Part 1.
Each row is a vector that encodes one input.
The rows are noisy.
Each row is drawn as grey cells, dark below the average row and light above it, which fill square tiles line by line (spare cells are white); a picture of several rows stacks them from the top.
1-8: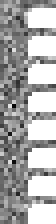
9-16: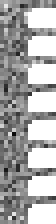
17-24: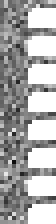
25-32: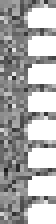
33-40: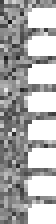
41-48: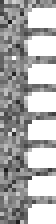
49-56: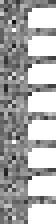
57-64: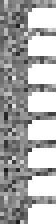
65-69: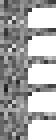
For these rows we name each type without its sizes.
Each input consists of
either a point on a line, or a node of a tree.
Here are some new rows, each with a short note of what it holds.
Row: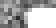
a node of a tree
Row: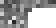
a point on a line
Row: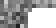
a node of a tree
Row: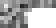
a node of a tree
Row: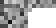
a node of a tree
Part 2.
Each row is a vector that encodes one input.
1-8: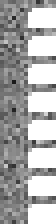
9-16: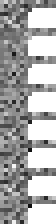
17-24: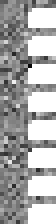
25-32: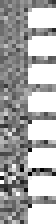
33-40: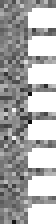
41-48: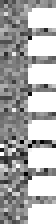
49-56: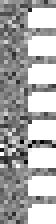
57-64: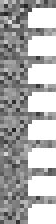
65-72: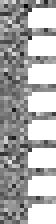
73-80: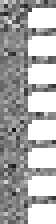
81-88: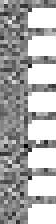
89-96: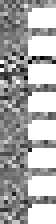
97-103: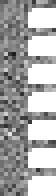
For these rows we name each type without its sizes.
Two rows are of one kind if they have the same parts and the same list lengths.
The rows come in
3 kinds.
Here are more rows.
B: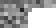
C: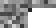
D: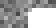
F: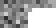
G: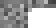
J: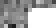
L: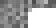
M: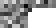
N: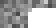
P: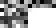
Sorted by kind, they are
B, D, F, G, J, L, N
C, M
P

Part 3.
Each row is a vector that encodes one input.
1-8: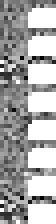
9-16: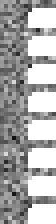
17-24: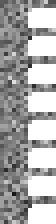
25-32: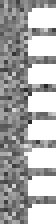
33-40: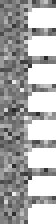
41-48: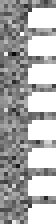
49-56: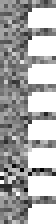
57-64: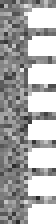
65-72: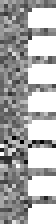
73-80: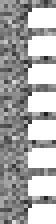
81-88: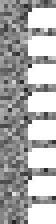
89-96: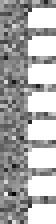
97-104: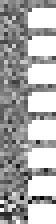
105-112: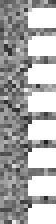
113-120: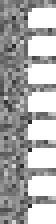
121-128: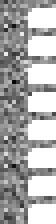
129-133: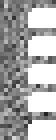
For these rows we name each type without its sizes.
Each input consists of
a list of points on a circle.
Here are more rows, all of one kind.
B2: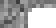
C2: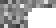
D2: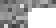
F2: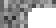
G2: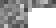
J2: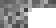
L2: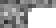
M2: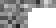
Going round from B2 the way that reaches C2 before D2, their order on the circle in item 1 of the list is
B2, F2, C2, D2, G2, J2, M2, L2.
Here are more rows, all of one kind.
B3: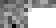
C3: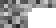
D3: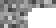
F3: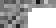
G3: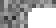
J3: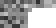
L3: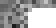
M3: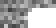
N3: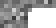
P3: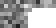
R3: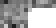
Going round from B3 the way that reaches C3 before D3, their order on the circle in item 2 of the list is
B3, R3, C3, N3, F3, M3, D3, P3, G3, L3, J3.
